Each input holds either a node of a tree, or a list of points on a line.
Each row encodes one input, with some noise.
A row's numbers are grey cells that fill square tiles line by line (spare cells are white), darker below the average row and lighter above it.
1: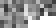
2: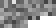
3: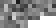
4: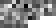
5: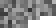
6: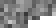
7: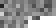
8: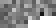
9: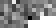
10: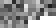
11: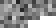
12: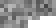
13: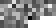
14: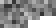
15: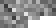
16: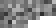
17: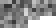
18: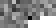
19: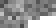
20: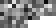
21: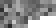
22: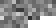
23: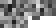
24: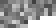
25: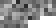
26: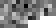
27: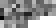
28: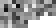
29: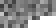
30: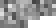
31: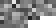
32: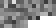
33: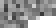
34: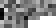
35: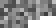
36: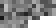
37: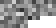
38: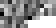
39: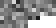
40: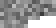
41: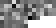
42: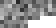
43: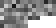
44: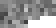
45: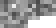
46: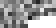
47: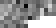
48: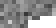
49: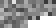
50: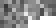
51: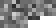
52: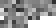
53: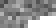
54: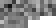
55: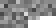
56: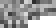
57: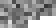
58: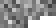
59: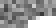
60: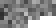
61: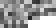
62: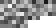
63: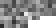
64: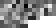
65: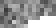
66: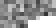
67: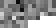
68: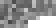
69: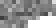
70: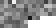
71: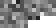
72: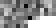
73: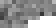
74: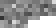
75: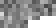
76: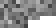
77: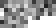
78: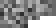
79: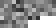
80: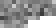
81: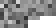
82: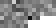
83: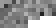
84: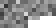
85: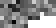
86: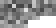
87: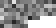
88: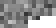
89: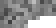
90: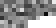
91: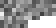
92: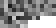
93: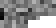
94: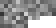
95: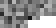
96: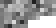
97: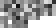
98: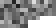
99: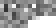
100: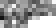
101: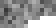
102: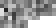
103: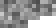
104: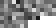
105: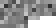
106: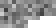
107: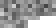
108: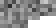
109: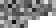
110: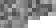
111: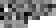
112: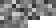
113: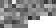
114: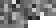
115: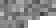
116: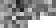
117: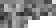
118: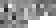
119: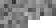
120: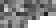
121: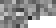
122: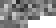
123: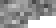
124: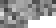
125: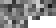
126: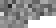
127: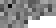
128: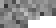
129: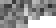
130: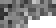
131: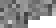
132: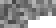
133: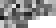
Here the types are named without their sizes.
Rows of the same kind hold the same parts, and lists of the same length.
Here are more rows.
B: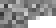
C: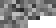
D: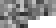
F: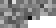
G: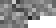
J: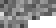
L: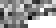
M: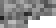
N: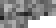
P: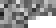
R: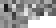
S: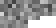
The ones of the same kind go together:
B, P, S
C, F, G
D, M, N
J, R
L

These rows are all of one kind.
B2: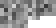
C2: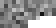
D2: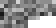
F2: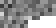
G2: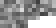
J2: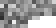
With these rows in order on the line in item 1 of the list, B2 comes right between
G2 and J2.
